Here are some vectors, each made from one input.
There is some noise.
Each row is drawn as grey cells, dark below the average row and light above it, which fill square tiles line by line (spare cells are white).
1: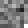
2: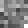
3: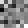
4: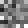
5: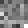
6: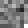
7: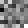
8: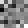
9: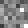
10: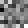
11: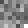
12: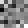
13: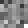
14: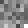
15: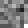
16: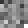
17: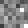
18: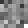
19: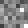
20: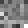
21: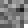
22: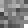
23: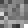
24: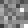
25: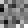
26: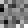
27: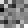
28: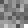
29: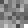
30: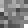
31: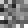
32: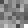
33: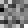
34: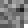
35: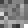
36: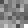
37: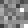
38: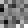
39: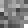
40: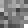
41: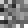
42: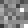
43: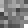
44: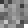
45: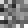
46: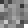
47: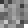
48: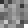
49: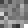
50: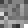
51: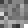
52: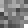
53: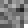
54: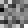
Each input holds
either a point on a 4-point line, or a point on a 6-point line.
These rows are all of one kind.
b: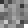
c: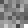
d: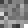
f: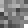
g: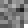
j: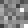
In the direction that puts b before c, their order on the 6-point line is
f, g, b, c, j, d.
